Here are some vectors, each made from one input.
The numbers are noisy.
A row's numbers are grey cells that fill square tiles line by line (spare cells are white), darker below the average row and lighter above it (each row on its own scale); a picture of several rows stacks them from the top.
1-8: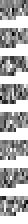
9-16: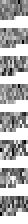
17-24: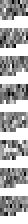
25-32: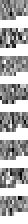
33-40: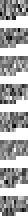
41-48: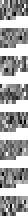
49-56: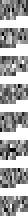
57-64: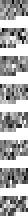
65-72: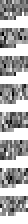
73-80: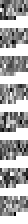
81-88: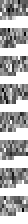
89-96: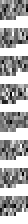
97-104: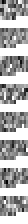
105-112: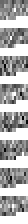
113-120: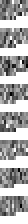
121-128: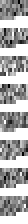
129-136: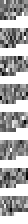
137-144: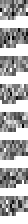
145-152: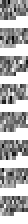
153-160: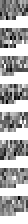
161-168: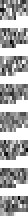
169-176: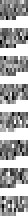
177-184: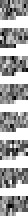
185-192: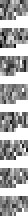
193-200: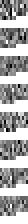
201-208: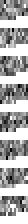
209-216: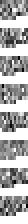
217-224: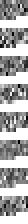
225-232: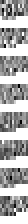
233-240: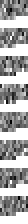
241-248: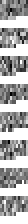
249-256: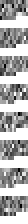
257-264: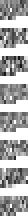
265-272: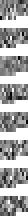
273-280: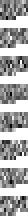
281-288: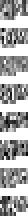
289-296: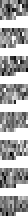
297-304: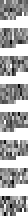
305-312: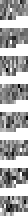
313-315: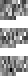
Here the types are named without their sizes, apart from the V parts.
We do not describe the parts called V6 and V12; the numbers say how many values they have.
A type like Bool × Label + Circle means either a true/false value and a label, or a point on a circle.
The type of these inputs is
((Circle + Unit) × V12 + Label) × V6.
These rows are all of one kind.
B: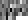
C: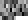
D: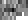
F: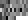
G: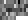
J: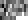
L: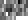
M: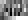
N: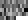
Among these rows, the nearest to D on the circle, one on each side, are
C and L.
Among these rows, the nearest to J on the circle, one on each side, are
G and N.
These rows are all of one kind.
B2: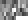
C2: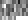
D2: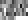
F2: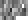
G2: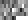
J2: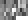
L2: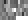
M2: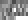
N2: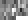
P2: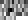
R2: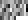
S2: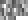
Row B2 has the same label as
G2, J2 and N2.
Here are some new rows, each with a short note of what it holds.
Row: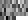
a point on a circle, a value of V6 and a value of V12
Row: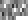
a label and a value of V6
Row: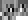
a value of V6 and a value of V12
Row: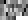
a label and a value of V6
